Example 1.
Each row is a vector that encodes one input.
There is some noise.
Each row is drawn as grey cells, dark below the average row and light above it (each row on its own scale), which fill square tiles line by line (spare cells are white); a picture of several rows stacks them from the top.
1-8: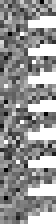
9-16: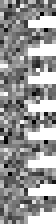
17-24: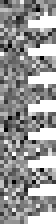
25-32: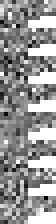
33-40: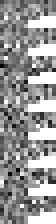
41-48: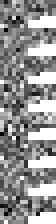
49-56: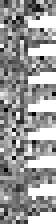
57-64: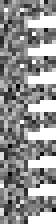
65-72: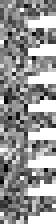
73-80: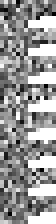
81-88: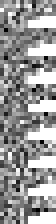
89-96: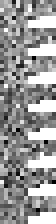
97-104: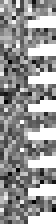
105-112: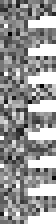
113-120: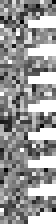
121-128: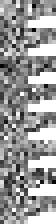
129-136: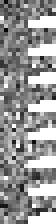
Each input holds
a point on an 8-point circle.
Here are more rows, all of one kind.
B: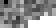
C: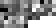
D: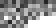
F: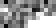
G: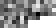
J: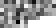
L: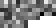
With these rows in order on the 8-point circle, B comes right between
F and L.
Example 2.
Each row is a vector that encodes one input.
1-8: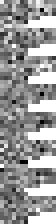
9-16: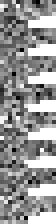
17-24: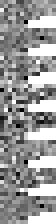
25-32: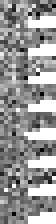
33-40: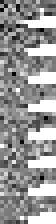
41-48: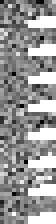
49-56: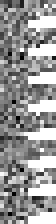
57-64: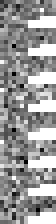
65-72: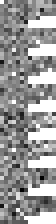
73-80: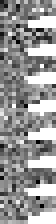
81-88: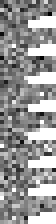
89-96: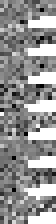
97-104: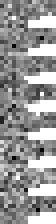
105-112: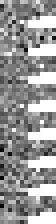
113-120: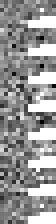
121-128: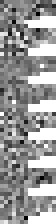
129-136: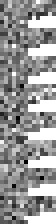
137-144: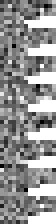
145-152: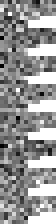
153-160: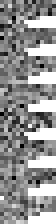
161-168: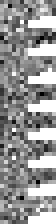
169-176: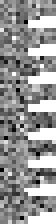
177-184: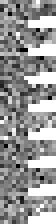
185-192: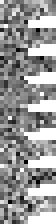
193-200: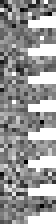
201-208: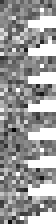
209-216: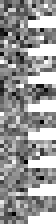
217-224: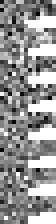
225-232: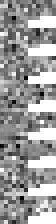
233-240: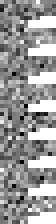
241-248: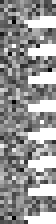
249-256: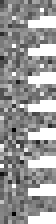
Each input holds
either a fixed value, or five true/false values.
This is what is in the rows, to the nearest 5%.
A few of them hold a fixed value. The rest hold five true/false values.
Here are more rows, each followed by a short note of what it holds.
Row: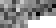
five true/false values
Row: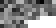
five true/false values
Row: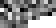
a fixed value
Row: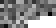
five true/false values
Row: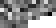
a fixed value
